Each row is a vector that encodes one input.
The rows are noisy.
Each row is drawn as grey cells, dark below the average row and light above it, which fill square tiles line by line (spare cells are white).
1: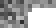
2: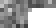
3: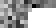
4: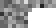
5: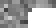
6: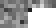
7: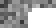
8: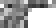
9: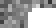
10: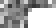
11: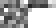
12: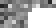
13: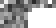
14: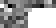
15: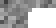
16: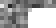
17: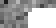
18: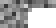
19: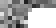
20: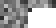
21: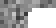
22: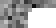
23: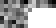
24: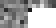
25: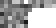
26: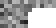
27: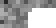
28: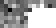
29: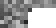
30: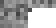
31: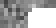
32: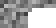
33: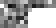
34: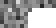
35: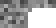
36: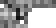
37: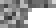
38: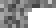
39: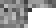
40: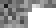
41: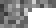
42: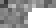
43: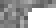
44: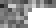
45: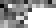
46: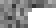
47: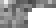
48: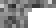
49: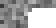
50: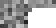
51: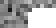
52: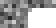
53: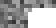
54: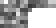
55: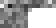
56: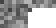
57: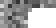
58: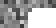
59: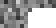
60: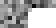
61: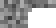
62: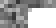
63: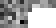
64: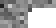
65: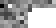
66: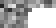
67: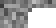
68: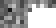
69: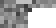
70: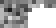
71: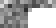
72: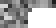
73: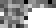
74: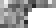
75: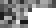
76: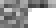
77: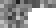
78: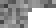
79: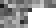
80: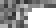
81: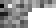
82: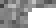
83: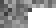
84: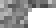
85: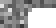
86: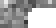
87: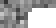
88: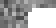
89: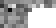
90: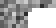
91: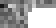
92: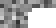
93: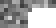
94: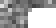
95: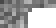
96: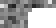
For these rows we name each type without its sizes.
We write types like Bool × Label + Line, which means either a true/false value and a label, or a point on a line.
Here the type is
(Label + Line) × Line.
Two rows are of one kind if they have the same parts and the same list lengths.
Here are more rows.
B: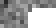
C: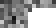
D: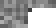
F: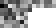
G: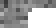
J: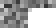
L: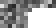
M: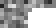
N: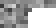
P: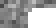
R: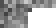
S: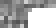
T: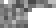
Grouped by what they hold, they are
B, C, D, F, G, M, N, P, R, S
J, L, T

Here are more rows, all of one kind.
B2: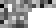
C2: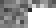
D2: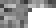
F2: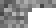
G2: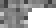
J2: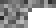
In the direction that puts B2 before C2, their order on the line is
F2, G2, B2, J2, C2, D2.
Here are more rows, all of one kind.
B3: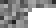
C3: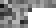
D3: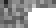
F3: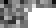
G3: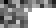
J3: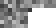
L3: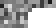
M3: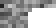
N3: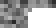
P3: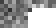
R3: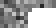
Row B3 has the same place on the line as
L3 and M3.
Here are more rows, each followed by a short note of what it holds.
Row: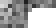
a point on each of two lines
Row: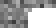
a label and a point on a line
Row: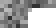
a point on each of two lines
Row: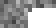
a label and a point on a line
